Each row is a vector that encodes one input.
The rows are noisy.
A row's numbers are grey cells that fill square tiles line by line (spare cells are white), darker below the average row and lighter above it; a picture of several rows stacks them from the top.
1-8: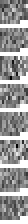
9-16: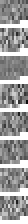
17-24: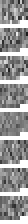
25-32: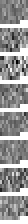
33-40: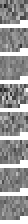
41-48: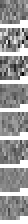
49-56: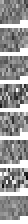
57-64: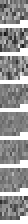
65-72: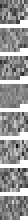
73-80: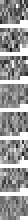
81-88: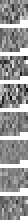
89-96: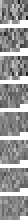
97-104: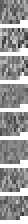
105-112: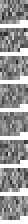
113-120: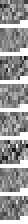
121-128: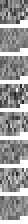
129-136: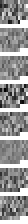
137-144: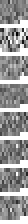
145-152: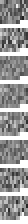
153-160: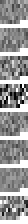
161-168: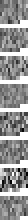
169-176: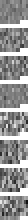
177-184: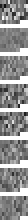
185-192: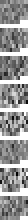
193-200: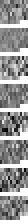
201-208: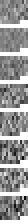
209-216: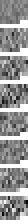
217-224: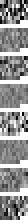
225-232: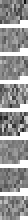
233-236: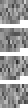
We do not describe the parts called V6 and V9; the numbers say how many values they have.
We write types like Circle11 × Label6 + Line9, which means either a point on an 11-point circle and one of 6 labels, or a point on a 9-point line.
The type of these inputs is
Label8 × (Line5 + V9) × Tree8 + V6.
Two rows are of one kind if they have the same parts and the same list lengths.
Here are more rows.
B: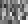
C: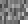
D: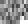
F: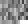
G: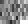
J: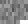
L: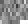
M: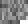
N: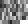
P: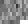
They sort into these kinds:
B
C, D, G, J, M, N, P
F, L

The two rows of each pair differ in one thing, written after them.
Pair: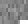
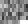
the node of the tree
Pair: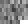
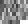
the label
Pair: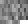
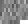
the label
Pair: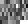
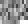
the label
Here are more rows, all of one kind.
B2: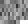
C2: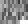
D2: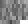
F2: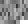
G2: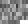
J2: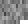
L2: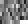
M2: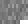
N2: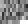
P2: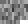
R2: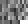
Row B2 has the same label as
D2, F2, L2 and R2.
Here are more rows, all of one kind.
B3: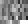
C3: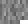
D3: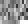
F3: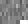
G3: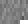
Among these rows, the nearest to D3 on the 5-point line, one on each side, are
B3 and F3.
